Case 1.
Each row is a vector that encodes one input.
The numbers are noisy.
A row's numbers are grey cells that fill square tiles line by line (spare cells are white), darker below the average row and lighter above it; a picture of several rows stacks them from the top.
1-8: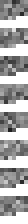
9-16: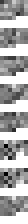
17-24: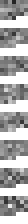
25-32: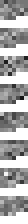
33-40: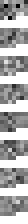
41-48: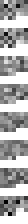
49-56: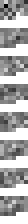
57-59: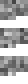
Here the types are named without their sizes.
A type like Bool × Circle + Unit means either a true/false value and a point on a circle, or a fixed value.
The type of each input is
(Bool × Bool × Bool × Bool + Unit) × Line.
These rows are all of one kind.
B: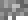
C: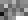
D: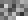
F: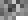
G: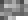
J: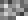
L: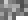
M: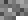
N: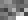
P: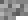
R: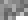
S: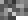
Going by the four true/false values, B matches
G, L, N and R.
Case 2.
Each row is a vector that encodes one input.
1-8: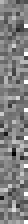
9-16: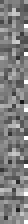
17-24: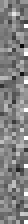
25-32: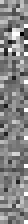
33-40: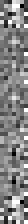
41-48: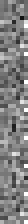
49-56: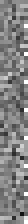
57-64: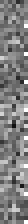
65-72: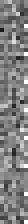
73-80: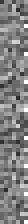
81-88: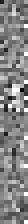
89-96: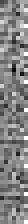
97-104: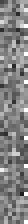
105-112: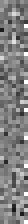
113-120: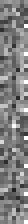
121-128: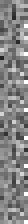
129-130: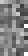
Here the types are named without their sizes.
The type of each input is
List(Circle).
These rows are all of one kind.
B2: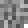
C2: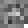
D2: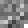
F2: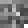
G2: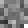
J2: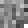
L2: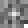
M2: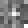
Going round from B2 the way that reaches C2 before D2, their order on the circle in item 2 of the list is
B2, L2, M2, G2, C2, F2, D2, J2.
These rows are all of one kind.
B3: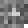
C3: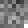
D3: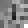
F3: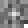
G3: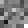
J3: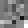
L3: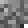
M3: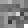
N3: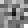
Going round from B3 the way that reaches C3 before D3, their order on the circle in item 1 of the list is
B3, L3, G3, C3, J3, N3, D3, M3, F3.
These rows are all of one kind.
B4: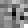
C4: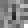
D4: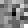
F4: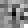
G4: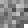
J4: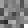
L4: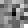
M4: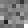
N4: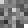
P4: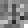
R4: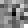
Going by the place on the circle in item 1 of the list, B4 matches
D4, F4, L4 and R4.
